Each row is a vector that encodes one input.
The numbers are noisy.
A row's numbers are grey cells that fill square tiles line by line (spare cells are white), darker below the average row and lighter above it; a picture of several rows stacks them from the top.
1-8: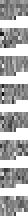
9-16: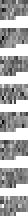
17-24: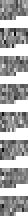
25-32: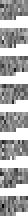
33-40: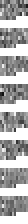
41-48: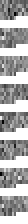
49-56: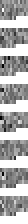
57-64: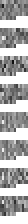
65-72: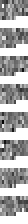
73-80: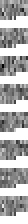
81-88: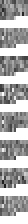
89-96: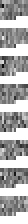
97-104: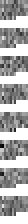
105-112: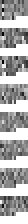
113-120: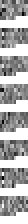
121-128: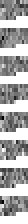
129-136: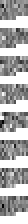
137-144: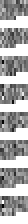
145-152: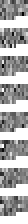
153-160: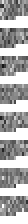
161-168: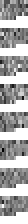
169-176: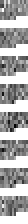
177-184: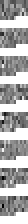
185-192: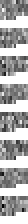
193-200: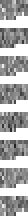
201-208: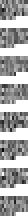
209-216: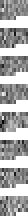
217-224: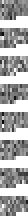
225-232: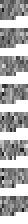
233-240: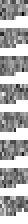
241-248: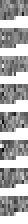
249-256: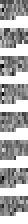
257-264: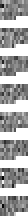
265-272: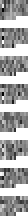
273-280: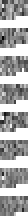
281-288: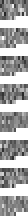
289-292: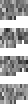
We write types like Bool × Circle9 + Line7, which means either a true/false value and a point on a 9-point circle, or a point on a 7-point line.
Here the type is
(Label8 + Line8) × Line8.
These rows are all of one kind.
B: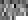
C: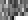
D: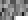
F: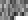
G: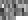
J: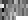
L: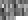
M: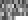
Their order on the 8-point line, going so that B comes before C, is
M, J, B, D, F, G, L, C.
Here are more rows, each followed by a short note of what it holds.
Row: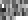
one of 8 labels and a point on an 8-point line
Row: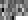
one of 8 labels and a point on an 8-point line
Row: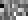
a point on each of two 8-point lines
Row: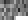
one of 8 labels and a point on an 8-point line
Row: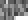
one of 8 labels and a point on an 8-point line
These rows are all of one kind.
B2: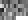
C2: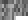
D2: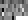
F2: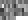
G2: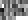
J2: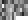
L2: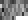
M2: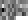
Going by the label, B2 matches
F2 and G2.
